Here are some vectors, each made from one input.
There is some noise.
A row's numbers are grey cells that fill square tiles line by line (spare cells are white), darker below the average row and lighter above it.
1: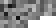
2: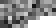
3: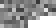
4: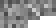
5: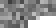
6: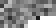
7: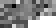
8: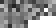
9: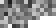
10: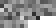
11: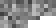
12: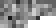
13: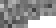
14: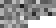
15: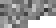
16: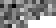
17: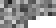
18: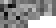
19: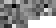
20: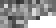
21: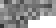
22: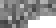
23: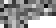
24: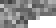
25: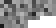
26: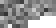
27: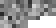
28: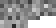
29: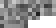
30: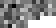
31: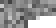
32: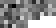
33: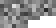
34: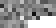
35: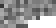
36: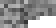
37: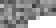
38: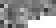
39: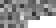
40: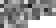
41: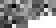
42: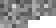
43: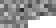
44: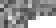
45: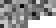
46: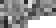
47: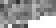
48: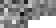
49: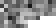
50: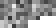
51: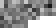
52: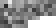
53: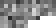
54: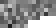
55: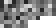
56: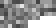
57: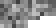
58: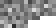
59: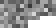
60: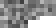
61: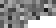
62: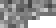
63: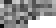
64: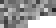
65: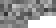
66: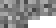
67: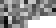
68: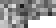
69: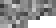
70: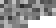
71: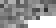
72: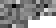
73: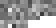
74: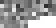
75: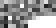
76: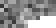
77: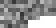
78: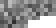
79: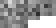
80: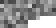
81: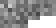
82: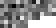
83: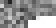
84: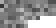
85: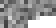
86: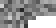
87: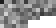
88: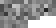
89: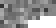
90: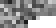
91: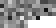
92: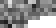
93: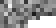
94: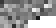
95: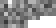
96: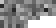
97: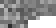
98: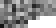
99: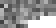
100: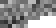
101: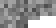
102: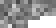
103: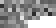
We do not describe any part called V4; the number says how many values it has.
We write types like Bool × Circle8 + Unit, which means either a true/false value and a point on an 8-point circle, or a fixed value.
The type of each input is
List3(Line5) × V4.
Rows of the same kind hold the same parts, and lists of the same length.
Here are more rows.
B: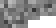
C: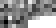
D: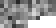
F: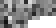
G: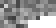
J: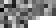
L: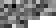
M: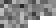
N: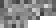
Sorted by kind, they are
B, C
D, G
F, M, N
J, L

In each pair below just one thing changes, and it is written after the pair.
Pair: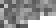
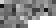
the place on the 5-point line in item 1 of the list
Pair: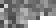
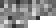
the value of V4
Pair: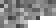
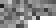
the place on the 5-point line in item 1 of the list
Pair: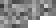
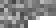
the value of V4
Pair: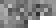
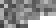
the value of V4
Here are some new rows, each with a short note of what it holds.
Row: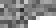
a value of V4, together with a list of three items
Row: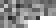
a value of V4, together with a list of three items
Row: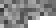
a value of V4, together with a list of three items
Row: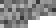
a value of V4, together with a list of three items
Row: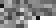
a value of V4, together with a list of two items
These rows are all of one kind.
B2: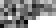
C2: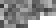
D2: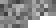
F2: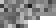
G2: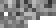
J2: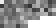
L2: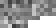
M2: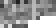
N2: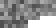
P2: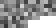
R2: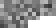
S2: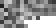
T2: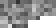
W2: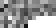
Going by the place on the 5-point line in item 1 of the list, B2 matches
C2, M2, T2 and W2.
